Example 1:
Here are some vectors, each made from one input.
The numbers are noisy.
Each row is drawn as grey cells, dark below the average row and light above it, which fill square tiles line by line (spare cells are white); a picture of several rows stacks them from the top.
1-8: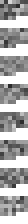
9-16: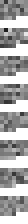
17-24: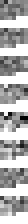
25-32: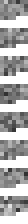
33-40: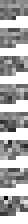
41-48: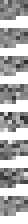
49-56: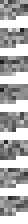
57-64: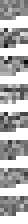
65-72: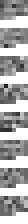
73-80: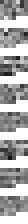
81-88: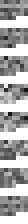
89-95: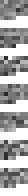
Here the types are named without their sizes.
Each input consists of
a point on a circle, together with either a point on a line, or three true/false values.
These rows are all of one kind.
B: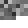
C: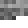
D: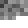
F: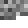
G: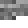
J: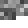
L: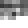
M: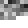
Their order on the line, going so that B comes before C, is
L, J, B, D, C, F, G, M.
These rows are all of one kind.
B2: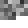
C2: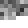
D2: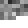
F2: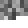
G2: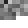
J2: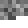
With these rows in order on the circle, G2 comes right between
B2 and C2.
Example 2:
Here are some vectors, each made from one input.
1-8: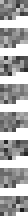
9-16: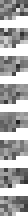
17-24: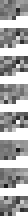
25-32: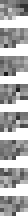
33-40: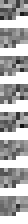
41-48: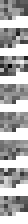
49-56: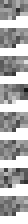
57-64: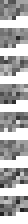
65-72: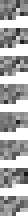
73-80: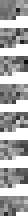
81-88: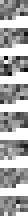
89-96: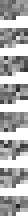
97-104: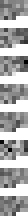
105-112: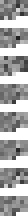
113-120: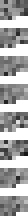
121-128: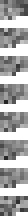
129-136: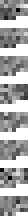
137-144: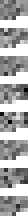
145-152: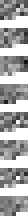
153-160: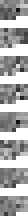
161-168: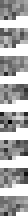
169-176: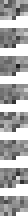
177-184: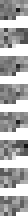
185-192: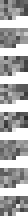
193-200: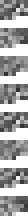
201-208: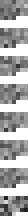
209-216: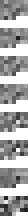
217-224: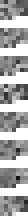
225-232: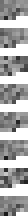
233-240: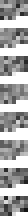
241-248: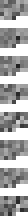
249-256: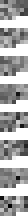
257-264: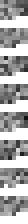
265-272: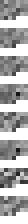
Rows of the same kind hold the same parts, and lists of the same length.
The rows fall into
4 kinds.
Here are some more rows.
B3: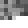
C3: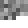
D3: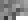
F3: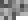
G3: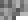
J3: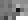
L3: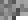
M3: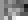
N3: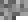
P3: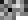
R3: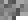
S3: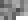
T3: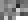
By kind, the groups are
B3, M3
C3, D3, F3, G3, J3, L3, N3, R3, S3
P3
T3

